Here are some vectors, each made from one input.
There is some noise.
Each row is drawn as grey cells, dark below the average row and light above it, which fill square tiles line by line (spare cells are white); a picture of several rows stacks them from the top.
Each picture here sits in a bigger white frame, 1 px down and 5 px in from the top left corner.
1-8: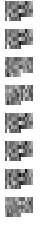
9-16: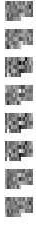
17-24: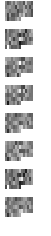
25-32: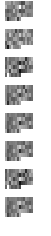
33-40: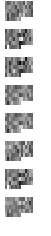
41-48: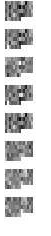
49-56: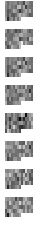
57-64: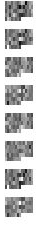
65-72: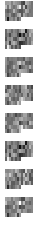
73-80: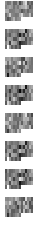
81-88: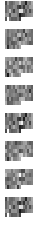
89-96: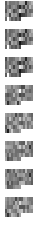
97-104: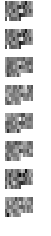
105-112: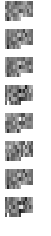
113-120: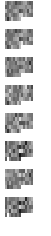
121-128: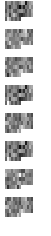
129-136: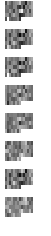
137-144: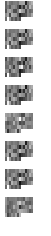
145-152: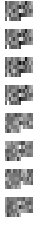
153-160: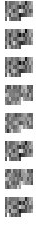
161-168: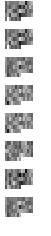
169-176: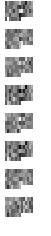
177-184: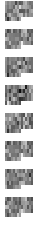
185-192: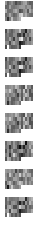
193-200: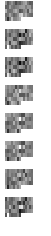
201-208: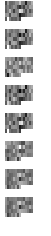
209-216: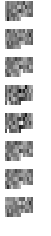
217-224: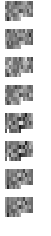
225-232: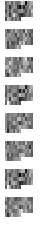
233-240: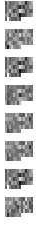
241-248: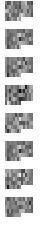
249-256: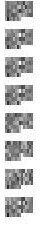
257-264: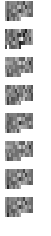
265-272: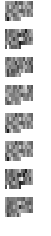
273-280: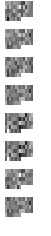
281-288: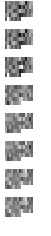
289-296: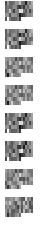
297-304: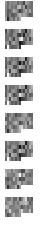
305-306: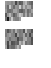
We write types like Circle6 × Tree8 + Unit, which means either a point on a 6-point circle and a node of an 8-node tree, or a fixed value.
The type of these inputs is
Bool × Bool × Bool × Bool + Line17.
